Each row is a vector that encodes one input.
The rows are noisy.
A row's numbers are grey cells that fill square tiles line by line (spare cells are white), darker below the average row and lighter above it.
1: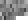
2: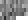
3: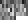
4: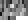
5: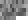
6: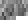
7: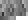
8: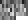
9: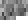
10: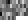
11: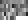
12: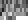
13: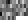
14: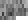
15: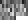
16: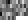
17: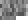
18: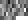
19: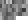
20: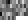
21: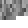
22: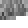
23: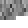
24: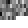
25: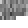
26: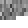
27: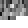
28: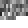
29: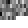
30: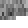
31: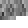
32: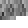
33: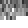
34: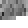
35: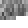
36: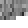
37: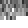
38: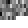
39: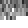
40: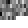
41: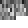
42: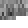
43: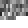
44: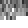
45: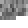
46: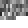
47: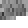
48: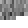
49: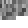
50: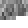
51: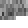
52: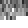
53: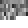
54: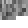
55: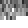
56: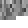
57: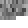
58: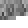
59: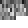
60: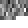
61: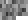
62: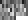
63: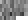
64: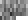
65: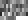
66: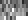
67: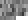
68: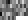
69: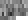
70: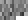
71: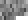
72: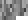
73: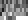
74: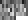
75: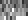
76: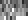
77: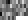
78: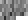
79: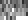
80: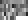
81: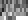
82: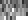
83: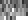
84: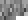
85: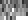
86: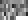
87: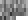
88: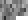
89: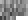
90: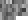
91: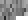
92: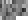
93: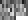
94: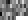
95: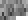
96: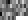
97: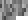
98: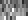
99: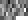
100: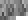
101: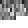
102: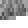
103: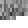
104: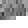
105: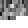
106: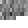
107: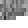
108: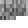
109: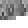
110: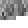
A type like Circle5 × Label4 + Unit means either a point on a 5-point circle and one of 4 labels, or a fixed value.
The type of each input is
Bool × Bool × Bool + Tree11 × Tree11.
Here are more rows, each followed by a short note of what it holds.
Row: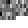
three true/false values
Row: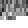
three true/false values
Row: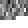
three true/false values
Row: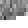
a node of each of two 11-node trees
